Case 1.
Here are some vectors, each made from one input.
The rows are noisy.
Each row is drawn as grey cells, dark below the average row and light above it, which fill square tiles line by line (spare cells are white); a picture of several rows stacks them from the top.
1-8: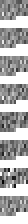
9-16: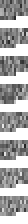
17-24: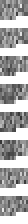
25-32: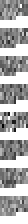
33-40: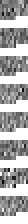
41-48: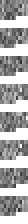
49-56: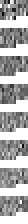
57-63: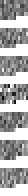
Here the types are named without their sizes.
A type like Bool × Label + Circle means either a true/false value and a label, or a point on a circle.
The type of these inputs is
List(Circle).
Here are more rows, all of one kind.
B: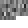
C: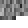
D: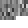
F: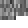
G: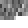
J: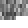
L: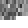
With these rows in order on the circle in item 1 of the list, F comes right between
B and C.
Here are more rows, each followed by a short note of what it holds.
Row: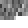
a list of two items
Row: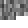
a list of two items
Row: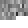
a list of one item
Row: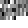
the empty list
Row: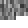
a list of two items
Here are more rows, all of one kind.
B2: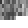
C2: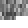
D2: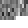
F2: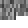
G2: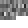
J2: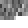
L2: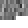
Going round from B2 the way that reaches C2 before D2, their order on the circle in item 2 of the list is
B2, C2, J2, F2, G2, L2, D2.
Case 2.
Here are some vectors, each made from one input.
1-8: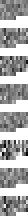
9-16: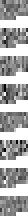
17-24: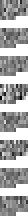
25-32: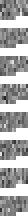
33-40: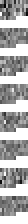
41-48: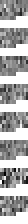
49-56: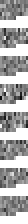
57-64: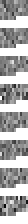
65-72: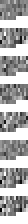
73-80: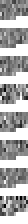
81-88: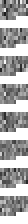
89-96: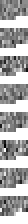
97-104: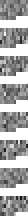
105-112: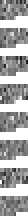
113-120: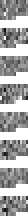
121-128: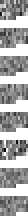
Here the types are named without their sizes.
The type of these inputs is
Label + Line.
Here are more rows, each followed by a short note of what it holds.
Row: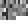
a point on a line
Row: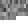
a label
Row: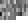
a point on a line
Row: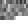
a label
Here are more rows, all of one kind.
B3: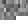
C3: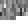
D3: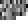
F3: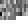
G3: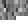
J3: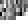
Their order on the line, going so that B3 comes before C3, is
D3, G3, B3, F3, J3, C3.
